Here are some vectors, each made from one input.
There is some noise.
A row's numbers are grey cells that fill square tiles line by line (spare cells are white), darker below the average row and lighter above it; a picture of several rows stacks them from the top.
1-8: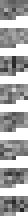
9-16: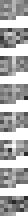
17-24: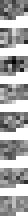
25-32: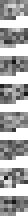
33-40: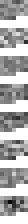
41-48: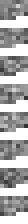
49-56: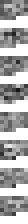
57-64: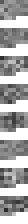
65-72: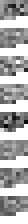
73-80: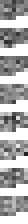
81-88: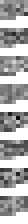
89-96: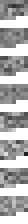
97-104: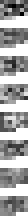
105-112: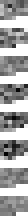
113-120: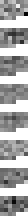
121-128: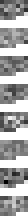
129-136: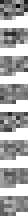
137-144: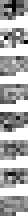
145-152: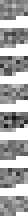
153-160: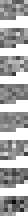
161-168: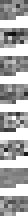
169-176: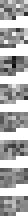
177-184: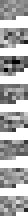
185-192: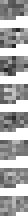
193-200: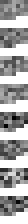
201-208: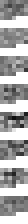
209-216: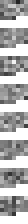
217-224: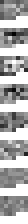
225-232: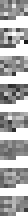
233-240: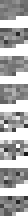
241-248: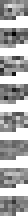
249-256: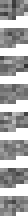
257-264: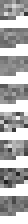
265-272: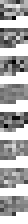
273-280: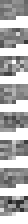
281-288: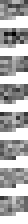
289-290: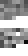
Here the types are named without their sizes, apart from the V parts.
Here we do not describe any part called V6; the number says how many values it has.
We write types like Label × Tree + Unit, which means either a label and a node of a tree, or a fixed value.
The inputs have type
Line × (Line + V6).
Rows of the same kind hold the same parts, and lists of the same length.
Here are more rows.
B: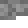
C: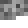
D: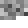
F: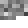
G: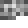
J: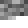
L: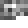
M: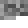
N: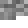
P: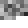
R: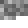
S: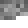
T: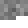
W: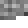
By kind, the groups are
B, J, M, P, R
C, D, F, G, L, N, S, T, W

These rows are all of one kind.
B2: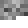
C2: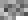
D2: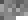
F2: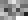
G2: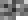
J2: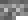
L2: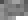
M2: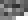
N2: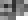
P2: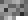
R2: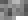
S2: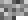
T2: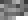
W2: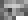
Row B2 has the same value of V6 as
M2, N2 and R2.
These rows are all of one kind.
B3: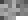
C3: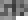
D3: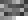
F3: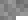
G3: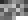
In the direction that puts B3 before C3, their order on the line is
B3, F3, C3, G3, D3.
